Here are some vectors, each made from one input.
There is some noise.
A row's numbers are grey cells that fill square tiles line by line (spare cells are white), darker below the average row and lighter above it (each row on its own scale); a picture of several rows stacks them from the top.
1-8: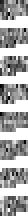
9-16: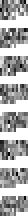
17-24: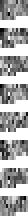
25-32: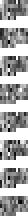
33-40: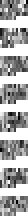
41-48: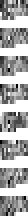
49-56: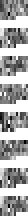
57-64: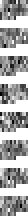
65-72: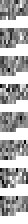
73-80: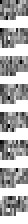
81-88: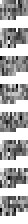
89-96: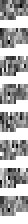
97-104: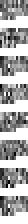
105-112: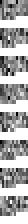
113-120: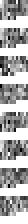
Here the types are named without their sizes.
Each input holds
a label, together with either a point on a line, or four true/false values.
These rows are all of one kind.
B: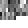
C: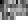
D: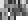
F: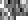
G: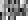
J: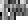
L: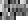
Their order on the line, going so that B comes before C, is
B, C, G, F, D, L, J.
